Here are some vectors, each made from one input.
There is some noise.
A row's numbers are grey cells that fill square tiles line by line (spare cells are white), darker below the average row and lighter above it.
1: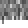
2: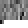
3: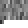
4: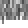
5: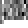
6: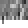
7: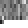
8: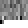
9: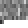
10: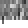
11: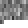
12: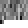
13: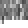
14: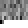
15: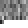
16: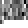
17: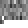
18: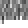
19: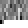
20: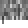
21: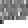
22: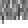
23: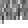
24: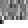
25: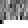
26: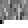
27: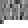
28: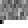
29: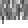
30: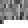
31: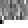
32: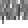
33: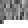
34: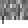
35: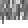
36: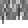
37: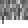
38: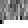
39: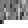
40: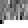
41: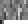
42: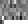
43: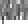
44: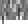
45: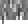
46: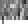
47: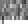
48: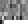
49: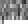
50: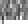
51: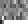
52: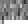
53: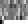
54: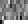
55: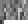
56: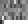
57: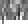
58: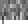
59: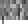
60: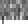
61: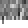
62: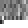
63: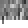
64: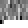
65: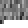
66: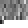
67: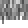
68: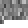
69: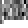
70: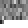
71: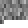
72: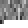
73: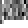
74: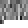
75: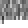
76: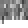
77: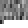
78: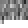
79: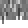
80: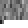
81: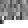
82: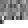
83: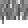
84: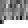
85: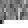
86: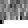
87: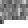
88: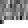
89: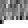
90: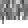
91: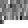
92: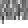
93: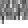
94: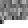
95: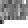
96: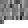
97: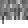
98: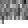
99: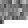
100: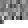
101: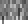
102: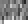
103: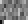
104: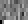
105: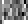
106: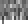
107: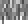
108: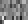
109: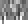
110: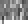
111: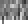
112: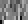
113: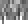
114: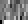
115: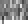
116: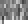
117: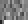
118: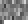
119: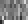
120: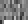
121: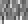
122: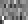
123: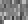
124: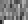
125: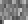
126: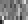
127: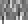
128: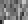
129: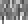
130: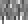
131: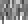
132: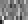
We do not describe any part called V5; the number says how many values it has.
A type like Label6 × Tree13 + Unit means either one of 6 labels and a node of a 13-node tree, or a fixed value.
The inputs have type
List2(Bool × V5).
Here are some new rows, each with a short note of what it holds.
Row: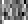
the empty list
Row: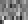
a list of two items
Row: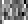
the empty list
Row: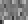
a list of two items
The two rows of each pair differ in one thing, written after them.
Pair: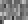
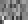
the true/false value in item 2 of the list
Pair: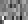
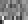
the value of V5 in item 2 of the list
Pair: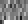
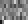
the true/false value in item 1 of the list
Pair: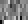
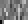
the true/false value in item 2 of the list
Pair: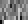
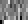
the value of V5 in item 2 of the list
